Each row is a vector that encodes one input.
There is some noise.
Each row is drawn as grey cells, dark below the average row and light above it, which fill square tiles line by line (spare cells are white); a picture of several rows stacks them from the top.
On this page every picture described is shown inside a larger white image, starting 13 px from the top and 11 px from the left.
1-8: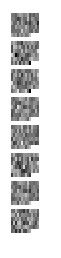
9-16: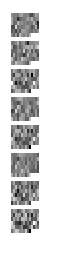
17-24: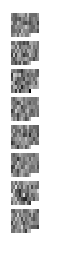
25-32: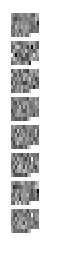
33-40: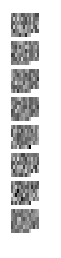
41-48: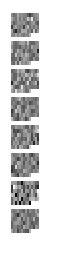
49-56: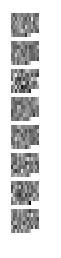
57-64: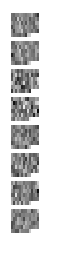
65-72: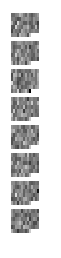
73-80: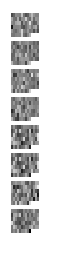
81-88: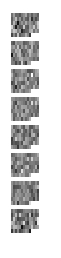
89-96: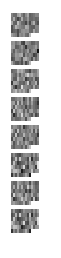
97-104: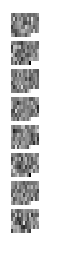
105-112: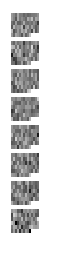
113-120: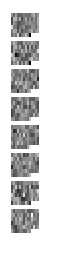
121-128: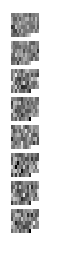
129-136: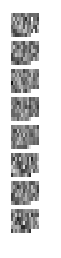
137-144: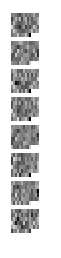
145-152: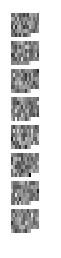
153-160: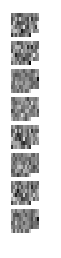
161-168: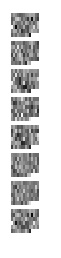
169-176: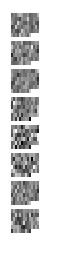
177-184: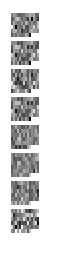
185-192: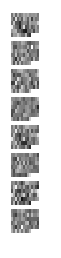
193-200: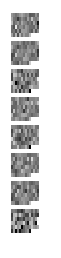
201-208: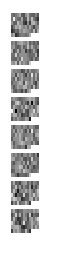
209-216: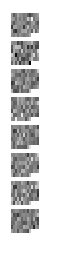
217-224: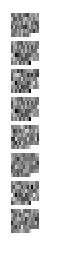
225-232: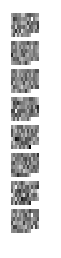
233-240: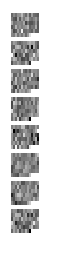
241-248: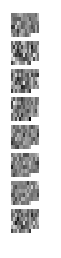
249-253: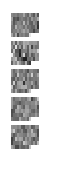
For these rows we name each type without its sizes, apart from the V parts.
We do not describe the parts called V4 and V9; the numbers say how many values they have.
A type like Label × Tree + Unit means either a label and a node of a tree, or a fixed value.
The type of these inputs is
Bool × Circle × (Tree + V4) + V9.
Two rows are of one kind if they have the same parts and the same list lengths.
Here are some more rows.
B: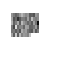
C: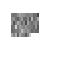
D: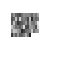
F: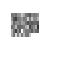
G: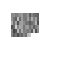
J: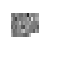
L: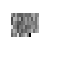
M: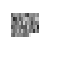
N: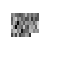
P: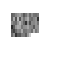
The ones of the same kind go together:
B, C
D, L, N
F, G, J, M, P

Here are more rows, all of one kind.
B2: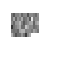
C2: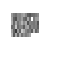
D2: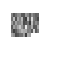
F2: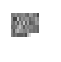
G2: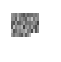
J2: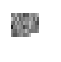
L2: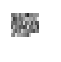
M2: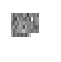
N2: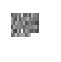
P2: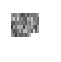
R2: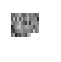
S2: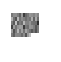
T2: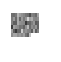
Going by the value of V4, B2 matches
C2, D2 and M2.
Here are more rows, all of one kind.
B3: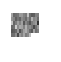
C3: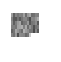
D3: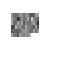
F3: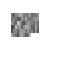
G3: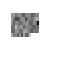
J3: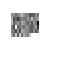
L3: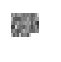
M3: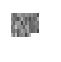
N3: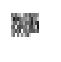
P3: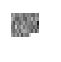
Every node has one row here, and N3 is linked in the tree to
G3, L3 and M3.
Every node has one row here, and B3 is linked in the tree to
C3 and F3.
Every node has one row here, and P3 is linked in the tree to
J3.
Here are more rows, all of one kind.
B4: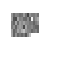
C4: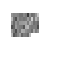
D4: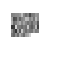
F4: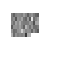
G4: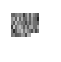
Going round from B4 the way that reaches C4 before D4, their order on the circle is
B4, C4, D4, G4, F4.
